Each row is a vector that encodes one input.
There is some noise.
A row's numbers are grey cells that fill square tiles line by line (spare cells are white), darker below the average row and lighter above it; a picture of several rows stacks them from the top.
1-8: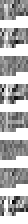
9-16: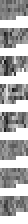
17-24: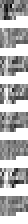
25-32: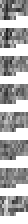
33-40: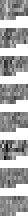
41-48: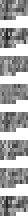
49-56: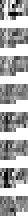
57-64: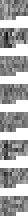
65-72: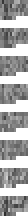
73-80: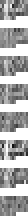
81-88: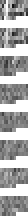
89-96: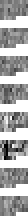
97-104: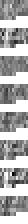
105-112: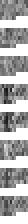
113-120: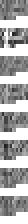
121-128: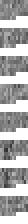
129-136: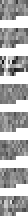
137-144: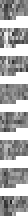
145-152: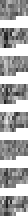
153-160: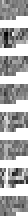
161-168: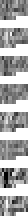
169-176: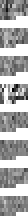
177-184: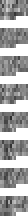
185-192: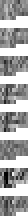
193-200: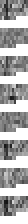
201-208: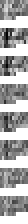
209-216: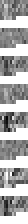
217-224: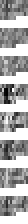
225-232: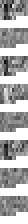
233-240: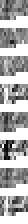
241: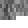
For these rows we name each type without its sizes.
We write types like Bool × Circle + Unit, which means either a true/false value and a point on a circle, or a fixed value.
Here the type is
List(Circle + Line).
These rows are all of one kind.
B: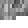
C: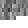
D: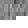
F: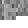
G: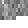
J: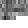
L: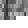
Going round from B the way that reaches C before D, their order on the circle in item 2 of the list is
B, C, D, F, L, J, G.
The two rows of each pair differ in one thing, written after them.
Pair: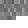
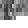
the place on the line in item 1 of the list
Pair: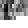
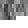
the place on the line in item 1 of the list
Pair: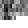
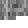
the place on the line in item 1 of the list
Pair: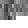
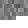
the place on the circle in item 2 of the list
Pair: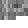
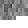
the place on the line in item 1 of the list
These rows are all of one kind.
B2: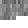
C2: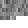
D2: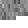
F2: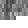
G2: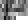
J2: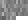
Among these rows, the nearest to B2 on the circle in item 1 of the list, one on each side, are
D2 and F2.
